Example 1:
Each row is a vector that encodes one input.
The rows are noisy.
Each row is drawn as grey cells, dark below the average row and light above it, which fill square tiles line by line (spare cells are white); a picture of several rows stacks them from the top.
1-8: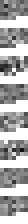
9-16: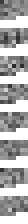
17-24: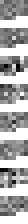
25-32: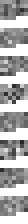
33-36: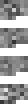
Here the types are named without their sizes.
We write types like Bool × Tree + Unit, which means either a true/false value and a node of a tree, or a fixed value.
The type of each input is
Tree + Unit.
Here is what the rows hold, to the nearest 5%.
About 20% of them hold a fixed value. The rest hold a node of a tree.
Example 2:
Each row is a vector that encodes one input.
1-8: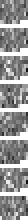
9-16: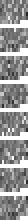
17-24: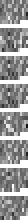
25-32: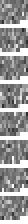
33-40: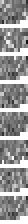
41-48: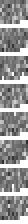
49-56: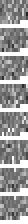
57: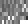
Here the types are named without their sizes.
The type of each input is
Bool × Bool × Bool × Bool.
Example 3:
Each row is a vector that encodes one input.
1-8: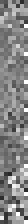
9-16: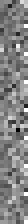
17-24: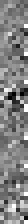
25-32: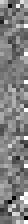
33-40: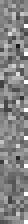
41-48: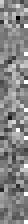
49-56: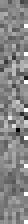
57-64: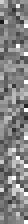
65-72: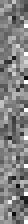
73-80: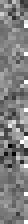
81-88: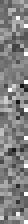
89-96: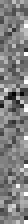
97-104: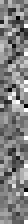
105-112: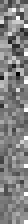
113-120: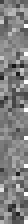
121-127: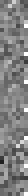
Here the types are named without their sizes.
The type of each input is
Label.
